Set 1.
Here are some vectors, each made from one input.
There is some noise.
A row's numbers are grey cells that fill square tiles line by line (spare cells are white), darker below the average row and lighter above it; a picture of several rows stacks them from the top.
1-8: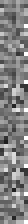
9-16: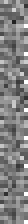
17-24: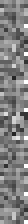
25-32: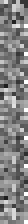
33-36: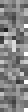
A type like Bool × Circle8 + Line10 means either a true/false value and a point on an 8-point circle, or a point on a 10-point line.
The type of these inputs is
Line7.
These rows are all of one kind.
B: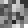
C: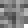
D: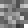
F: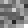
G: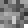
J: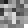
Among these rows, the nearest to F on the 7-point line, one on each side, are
B and C.
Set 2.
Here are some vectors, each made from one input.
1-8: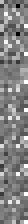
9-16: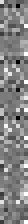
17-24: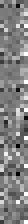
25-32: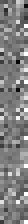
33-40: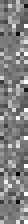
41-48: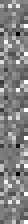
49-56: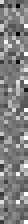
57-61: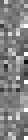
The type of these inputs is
Line11.
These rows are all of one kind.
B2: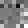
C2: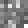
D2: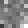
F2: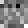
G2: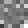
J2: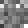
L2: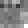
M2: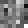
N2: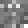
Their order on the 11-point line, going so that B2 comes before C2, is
F2, B2, L2, D2, G2, J2, N2, C2, M2.
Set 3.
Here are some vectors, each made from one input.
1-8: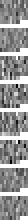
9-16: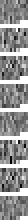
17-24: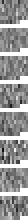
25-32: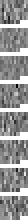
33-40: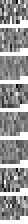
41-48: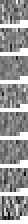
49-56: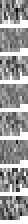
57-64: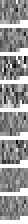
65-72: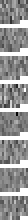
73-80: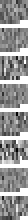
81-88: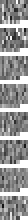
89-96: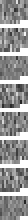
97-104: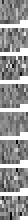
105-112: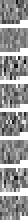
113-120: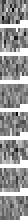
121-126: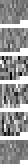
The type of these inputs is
Circle10 + Unit.
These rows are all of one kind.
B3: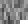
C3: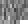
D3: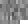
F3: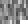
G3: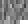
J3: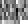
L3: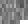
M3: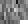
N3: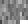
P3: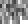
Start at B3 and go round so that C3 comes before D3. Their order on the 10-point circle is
B3, J3, M3, G3, C3, L3, F3, N3, P3, D3.
